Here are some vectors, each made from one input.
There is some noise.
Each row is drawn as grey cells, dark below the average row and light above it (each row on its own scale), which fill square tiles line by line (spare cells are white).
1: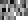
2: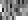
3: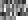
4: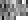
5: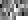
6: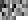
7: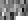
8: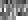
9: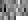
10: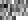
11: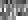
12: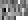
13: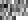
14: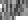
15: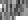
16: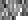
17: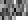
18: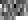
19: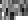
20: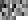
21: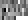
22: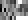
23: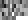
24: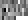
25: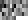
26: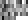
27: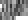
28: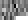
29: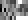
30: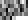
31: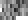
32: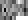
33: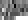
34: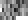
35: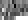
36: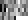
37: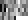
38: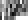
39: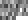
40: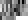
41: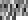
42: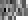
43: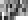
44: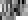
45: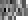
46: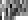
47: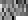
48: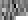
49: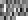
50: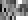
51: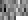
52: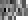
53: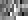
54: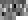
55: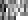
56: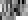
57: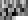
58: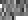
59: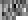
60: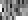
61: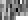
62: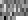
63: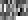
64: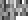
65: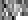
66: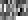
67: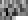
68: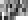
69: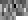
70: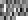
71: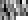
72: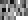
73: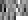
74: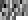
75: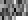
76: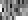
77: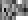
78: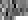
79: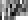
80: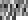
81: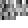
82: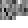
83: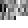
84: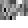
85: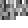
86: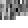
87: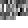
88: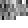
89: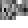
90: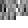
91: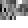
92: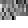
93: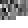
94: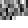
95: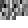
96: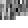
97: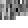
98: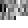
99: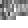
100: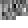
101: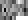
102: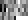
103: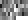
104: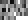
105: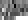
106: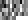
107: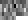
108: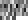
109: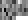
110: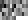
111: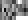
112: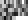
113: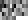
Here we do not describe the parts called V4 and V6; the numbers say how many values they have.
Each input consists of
a value of V6, together with either a point on a 5-point line and a true/false value, or a value of V4.
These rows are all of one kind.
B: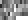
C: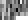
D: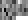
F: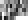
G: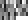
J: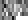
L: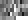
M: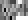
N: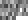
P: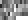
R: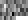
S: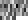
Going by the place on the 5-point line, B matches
F, N and P.
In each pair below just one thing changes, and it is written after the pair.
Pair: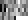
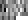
the place on the 5-point line
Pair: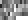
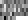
the true/false value
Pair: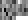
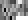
the place on the 5-point line
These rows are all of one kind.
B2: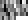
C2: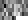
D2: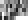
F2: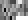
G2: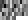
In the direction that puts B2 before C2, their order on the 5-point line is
B2, G2, D2, F2, C2.
